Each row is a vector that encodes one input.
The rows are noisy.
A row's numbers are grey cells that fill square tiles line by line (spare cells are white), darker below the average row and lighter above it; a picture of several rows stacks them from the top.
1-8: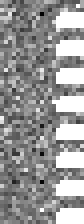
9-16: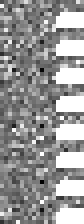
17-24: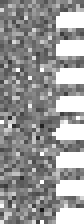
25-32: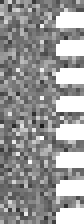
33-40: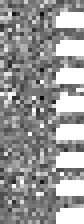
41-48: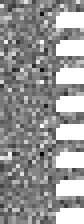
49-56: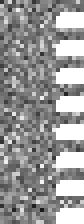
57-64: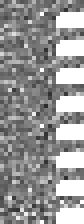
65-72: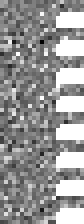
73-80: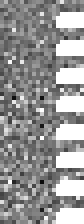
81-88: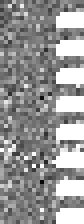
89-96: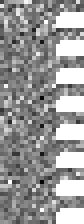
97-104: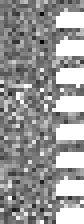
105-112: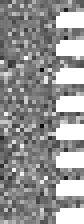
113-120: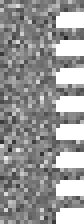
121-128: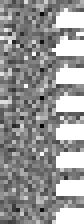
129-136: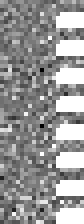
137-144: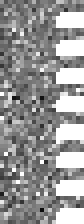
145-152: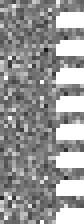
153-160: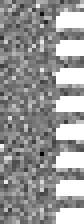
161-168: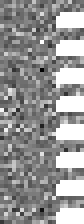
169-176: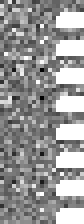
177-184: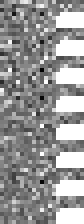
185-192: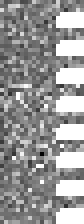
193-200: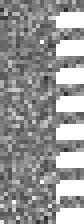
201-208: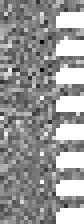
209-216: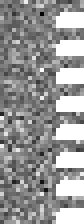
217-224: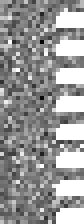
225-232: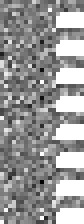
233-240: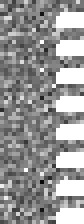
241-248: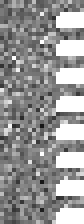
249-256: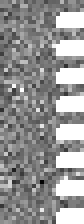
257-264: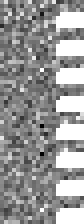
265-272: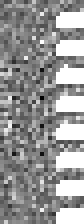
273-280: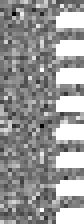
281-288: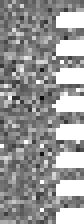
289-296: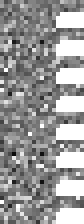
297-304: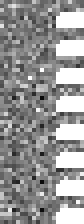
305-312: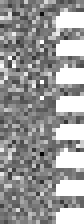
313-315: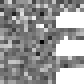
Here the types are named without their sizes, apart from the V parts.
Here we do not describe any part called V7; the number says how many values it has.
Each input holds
either a node of a tree, or a true/false value and a value of V7.
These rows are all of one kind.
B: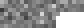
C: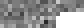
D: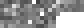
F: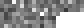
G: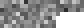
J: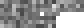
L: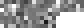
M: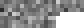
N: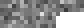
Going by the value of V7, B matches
G and J.
